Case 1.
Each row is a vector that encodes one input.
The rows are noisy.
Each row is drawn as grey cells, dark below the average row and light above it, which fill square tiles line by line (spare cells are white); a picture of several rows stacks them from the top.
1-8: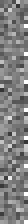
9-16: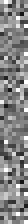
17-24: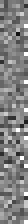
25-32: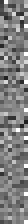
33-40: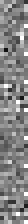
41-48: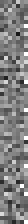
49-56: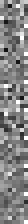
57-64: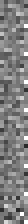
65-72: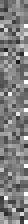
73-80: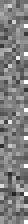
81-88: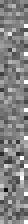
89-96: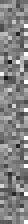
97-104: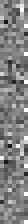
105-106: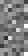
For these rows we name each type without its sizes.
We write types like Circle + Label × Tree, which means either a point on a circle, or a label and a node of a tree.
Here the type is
Circle + Line × Line.
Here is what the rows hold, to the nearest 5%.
About 30% of them hold a point on a circle. The rest hold a point on each of two lines.
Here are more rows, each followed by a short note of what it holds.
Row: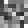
a point on a circle
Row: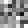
a point on a circle
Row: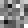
a point on a circle
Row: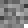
a point on each of two lines
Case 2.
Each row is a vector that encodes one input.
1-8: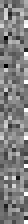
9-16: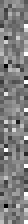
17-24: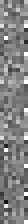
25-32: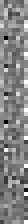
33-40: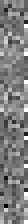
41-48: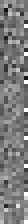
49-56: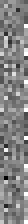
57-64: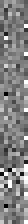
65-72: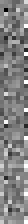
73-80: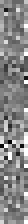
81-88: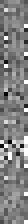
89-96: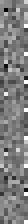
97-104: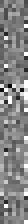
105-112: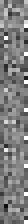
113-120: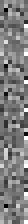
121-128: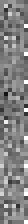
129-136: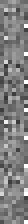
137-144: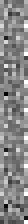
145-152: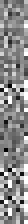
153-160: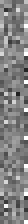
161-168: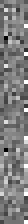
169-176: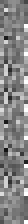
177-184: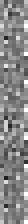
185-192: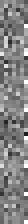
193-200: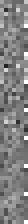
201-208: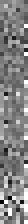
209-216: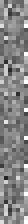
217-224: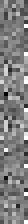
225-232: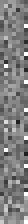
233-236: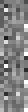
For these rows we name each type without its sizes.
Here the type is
List(Line).
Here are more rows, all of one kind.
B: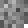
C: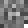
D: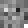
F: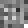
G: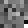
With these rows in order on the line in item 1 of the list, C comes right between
B and G.
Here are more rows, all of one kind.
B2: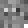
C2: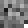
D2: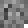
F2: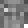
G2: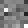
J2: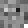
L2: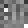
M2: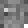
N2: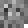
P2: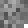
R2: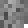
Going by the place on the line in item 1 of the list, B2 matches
F2, G2, J2 and M2.
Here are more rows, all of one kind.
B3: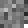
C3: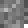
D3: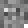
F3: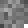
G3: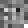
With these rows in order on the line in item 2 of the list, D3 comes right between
F3 and G3.
